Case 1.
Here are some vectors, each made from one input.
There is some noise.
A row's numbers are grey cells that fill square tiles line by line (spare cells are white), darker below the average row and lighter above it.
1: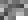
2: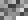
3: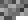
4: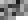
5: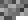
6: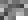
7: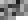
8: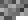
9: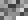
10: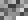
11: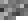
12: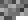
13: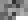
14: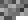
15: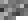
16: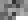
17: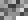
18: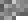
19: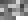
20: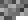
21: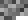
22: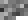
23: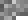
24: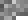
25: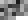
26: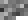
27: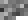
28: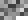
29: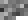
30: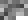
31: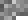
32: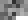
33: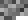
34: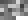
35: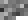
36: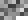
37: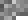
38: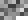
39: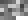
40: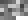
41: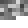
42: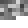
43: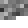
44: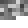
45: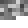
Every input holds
three true/false values.
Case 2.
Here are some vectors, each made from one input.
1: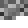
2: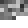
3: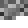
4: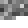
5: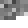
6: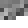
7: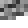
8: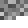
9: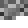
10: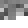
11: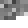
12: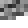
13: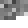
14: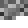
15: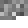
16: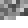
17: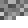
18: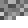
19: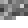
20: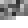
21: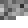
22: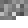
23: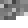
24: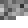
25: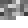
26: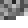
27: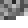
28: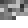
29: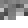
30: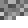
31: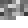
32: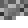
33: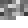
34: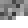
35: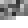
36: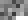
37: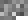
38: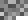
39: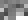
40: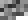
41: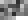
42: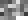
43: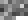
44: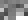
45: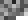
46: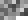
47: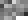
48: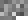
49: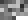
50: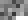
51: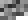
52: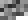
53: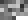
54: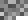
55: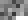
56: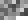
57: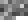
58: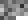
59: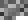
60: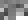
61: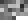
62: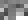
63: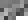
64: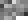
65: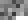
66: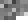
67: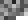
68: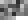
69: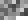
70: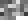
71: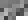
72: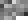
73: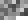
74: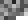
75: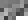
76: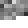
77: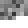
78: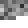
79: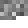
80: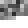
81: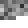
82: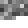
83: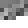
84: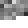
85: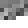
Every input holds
four true/false values.
